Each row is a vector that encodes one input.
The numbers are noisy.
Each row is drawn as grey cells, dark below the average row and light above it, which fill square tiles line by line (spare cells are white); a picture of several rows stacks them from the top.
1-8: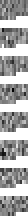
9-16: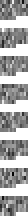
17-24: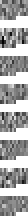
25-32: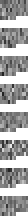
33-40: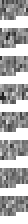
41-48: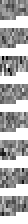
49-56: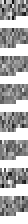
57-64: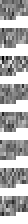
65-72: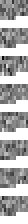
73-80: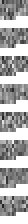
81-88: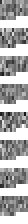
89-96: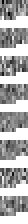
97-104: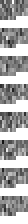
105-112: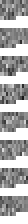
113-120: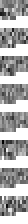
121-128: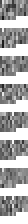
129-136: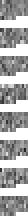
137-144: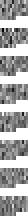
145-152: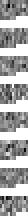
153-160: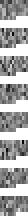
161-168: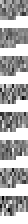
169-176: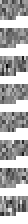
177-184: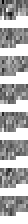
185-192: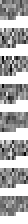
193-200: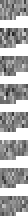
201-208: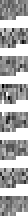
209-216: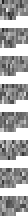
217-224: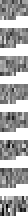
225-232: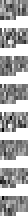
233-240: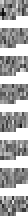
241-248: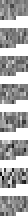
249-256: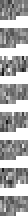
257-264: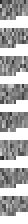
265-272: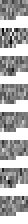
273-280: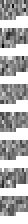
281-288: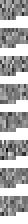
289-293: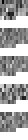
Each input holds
either a point on a 5-point circle and a point on an 8-point circle, or a fixed value, or a point on each of two 15-point lines.
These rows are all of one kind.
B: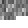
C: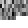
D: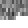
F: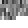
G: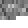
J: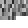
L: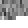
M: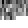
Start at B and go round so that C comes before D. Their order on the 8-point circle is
B, C, D, M, F, J, L, G.
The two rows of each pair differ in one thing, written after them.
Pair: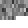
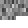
the place on the 8-point circle
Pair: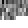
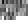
the place on the 5-point circle
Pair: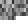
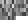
the place on the 5-point circle
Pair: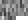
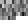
the place on the 8-point circle
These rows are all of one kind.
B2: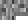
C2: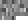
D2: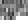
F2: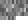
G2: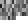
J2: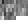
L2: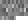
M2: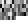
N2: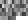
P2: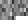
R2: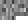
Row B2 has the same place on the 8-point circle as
C2 and R2.
